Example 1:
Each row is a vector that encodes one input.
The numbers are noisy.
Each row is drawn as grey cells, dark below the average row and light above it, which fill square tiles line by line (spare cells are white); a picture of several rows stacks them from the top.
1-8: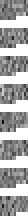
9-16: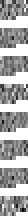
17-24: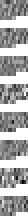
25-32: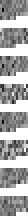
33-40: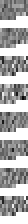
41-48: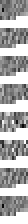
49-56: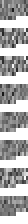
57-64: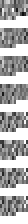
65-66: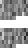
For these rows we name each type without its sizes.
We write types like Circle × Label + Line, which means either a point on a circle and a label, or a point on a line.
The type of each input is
Bool × Bool × Bool + Line.
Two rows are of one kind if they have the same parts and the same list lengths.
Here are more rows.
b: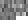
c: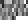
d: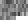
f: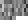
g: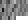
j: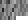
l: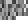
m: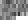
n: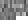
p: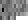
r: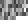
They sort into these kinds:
b, d, f, g, j, m, n, p
c, l, r

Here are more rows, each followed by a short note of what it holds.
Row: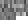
three true/false values
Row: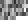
a point on a line
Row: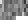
three true/false values
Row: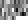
a point on a line
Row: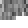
three true/false values
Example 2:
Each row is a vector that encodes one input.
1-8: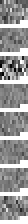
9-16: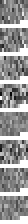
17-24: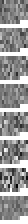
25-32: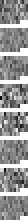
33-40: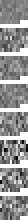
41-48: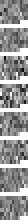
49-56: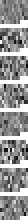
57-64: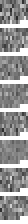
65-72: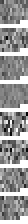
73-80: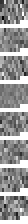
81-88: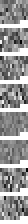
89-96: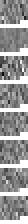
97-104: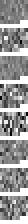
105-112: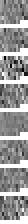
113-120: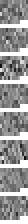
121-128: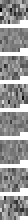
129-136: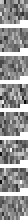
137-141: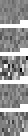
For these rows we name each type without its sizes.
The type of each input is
List(Line).
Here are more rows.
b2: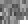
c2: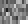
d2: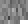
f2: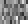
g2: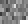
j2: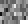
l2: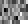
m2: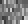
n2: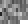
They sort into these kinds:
b2, d2, m2, n2
c2, g2, j2
f2, l2

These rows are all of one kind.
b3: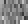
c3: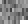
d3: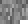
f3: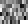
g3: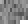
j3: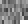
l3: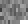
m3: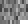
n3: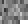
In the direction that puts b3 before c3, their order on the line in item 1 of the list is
m3, b3, d3, g3, f3, l3, j3, n3, c3.
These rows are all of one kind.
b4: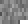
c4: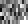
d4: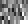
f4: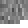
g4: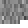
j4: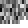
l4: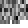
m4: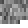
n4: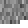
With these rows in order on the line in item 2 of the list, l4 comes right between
c4 and m4.
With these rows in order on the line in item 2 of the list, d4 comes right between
c4 and f4.
